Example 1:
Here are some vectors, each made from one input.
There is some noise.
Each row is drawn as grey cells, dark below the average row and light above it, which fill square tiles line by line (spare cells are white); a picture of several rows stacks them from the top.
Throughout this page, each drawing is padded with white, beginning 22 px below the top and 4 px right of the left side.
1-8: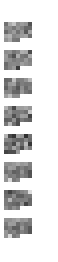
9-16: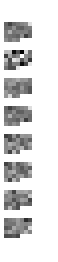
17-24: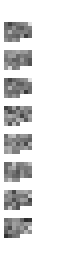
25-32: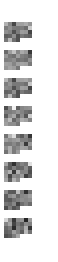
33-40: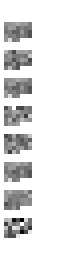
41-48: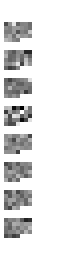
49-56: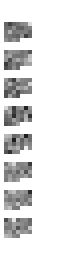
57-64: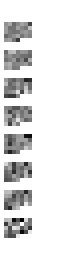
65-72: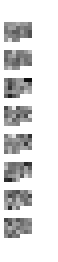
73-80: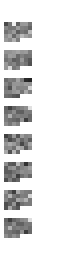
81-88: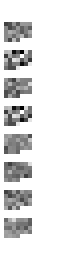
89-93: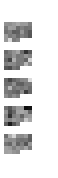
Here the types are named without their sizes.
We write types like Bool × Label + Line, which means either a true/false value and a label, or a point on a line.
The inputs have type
List(Line).
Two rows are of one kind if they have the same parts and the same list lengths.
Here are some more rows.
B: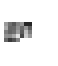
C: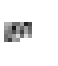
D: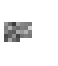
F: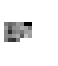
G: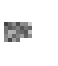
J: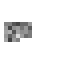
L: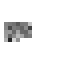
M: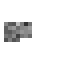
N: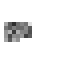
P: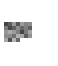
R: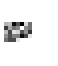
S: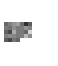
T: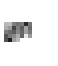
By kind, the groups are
B, C, F, G, J, L, P, S, T
D, M, N
R

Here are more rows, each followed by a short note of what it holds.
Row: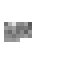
a list of two items
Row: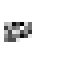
the empty list
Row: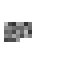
a list of one item
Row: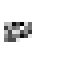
the empty list
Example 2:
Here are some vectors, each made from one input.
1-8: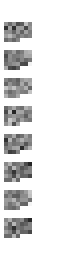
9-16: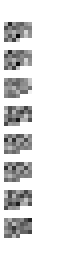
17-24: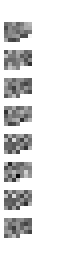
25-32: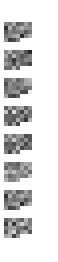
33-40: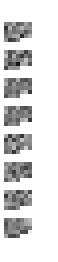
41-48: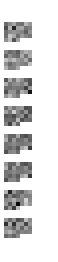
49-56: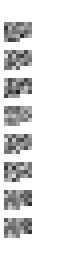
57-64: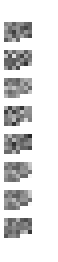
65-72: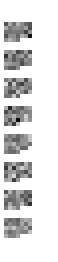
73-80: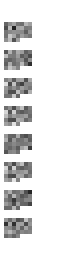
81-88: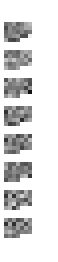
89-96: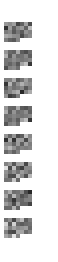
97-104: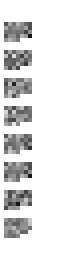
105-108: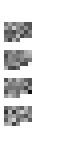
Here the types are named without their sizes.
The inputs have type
Bool × Line.
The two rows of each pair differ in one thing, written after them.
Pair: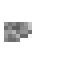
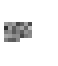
the place on the line
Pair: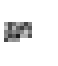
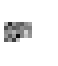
the true/false value
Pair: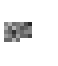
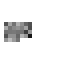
the place on the line
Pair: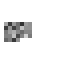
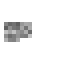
the place on the line
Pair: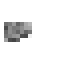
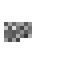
the true/false value
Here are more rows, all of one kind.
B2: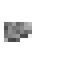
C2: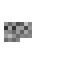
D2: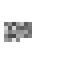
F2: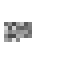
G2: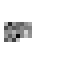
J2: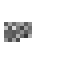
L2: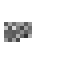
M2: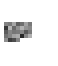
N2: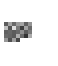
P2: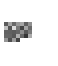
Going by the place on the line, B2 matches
J2, L2, N2 and P2.
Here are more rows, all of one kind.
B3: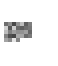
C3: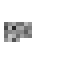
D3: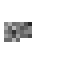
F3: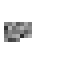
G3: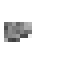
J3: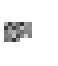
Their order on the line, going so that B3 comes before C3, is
B3, G3, F3, D3, C3, J3.
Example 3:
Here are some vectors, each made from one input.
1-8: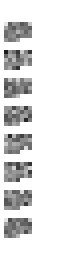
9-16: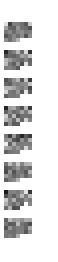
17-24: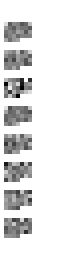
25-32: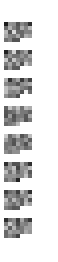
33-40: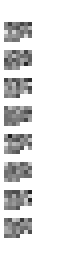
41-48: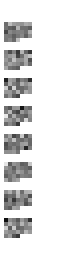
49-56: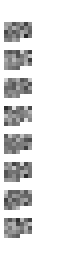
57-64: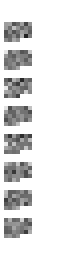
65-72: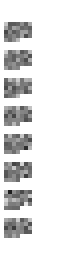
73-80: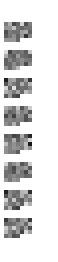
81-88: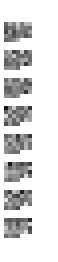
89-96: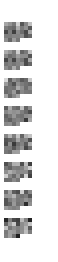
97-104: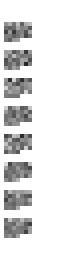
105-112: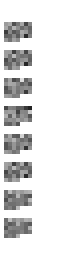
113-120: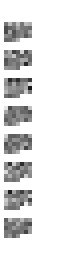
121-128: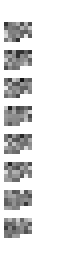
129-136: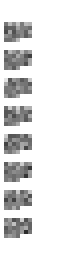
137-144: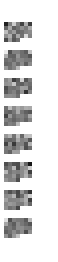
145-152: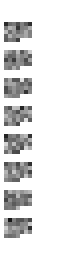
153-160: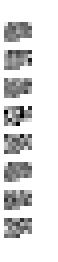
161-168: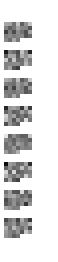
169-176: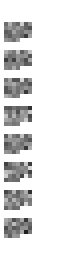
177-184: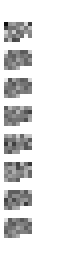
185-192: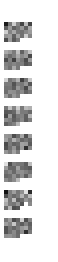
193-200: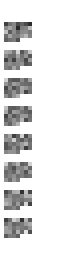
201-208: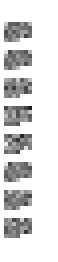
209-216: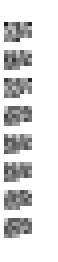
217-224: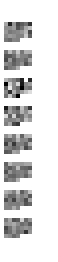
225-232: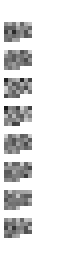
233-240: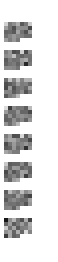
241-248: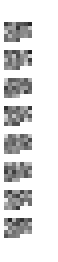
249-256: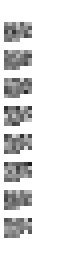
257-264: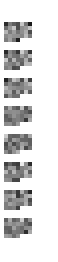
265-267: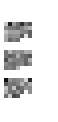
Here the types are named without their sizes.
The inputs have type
List(Circle).
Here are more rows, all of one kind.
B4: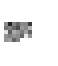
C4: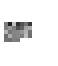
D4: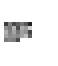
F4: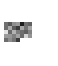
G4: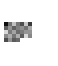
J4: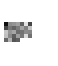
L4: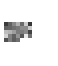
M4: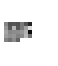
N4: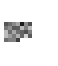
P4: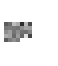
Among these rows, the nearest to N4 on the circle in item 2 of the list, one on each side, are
D4 and F4.
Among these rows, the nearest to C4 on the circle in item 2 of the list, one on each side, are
G4 and P4.
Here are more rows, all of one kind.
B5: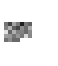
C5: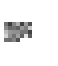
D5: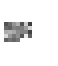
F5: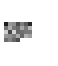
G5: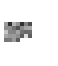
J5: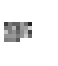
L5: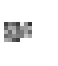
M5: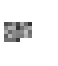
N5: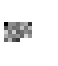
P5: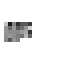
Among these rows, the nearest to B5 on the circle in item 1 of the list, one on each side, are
G5 and P5.
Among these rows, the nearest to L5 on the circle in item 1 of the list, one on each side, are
F5 and M5.
